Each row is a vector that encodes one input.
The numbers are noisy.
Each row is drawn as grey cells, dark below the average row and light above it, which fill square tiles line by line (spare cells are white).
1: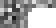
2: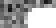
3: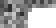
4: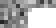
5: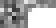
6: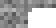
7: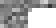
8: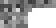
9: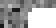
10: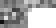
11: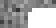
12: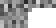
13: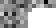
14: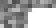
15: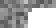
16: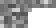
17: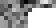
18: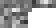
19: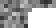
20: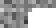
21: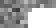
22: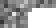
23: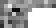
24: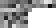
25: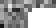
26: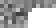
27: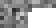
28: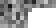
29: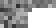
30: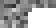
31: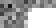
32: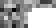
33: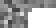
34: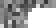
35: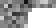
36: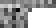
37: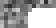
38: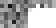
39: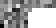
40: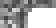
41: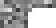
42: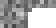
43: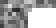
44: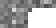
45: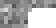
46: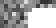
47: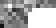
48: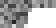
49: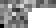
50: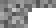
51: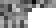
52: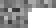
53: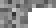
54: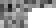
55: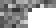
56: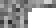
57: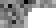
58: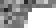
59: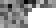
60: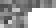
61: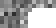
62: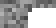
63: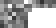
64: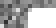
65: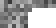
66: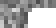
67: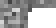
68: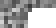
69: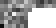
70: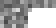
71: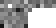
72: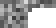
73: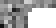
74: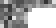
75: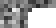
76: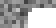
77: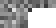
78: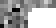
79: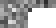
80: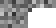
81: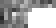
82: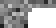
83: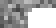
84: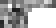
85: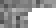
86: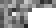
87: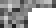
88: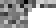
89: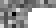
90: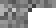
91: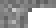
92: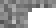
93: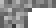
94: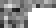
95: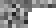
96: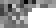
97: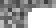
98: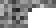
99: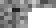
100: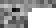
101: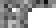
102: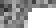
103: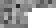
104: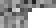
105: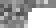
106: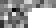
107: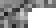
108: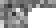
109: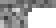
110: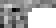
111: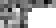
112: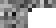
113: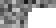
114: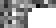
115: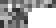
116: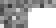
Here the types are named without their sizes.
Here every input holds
a point on each of two lines, together with either a label, or a point on a line.
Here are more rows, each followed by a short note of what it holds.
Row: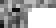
a label and a point on each of two lines
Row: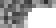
a point on each of three lines
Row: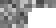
a point on each of three lines
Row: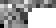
a point on each of three lines
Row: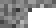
a label and a point on each of two lines
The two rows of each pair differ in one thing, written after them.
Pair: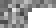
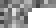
the label
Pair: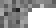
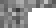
the place on one of the two lines
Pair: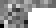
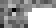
the place on one of the two lines
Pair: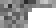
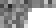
the label
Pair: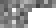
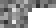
the label
